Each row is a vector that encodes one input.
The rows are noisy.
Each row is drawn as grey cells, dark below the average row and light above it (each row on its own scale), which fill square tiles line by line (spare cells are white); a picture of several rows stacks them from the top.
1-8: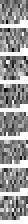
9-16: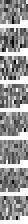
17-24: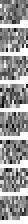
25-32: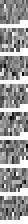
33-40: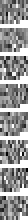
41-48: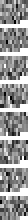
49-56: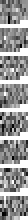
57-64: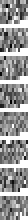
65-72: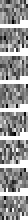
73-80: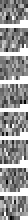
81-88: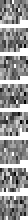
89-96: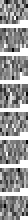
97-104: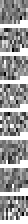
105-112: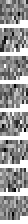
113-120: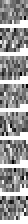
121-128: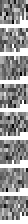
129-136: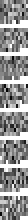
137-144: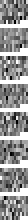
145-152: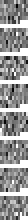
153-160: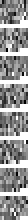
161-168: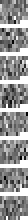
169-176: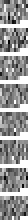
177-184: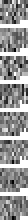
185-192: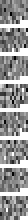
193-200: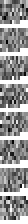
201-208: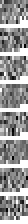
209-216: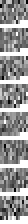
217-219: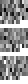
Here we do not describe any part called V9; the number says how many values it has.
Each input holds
a value of V9, together with either a point on a 5-point circle and a true/false value, or a value of V9.
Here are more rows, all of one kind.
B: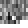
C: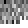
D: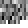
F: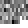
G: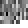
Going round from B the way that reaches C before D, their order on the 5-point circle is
B, C, G, D, F.
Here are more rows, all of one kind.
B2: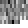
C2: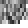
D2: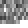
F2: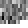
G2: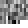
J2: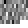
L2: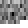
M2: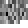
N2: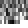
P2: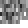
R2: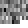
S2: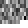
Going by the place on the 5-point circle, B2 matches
J2, N2, P2 and S2.
